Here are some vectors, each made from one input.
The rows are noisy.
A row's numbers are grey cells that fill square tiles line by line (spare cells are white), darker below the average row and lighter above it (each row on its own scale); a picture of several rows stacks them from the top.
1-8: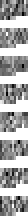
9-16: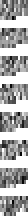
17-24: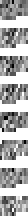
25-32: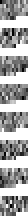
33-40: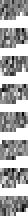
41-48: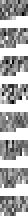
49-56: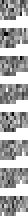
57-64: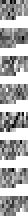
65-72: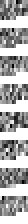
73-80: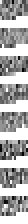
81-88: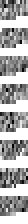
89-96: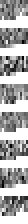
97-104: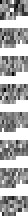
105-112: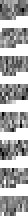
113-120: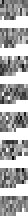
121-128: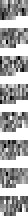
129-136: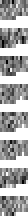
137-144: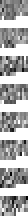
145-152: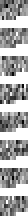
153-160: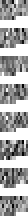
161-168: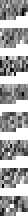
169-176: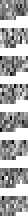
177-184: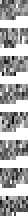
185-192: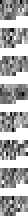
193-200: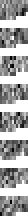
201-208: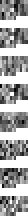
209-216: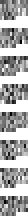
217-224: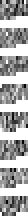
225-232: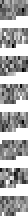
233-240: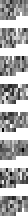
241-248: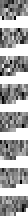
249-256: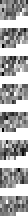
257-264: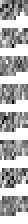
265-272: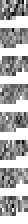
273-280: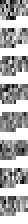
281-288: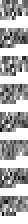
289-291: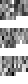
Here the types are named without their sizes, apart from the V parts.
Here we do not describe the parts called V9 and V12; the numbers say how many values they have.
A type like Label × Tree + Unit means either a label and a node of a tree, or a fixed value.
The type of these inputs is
Line × (Tree + V9) + V12.
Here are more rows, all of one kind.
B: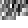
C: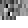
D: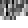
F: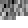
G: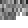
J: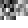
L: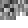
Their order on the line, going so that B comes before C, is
B, F, J, L, C, D, G.
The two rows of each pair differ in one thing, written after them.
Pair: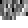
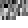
the place on the line
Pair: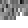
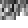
the place on the line
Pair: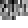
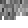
the place on the line
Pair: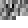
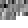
the node of the tree
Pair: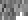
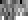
the place on the line
